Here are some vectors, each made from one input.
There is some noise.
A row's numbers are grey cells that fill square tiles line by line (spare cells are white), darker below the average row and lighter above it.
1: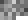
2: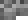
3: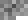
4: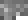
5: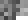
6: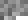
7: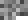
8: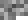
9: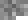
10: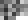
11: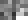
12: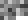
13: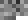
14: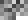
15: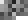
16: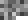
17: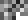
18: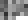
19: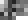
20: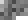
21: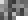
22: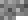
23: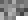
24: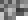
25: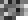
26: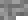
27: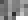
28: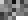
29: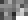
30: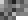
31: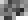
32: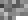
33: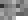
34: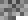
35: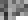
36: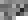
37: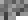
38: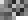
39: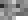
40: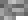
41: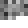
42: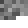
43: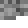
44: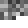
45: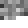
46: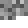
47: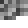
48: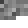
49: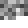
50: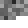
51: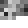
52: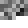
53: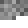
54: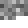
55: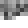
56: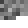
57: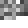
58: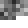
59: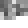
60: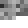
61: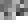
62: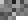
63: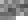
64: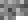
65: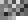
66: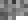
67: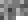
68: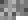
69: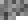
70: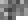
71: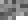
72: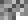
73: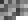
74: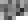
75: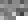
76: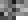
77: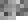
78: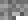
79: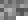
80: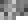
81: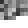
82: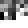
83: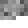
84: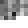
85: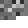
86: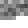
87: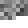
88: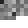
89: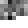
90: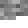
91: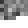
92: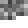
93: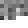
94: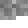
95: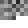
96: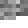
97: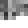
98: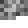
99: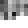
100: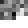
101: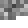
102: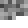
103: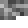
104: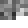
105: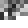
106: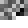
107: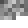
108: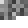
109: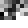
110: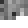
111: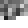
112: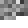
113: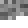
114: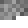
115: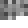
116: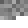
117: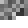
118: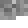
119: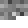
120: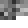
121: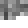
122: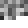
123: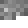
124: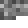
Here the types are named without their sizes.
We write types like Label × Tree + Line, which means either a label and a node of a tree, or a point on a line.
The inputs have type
Circle.
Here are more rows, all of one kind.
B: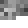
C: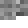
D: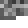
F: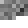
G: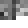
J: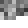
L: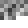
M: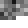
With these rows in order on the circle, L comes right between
C and J.
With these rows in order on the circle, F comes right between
C and M.
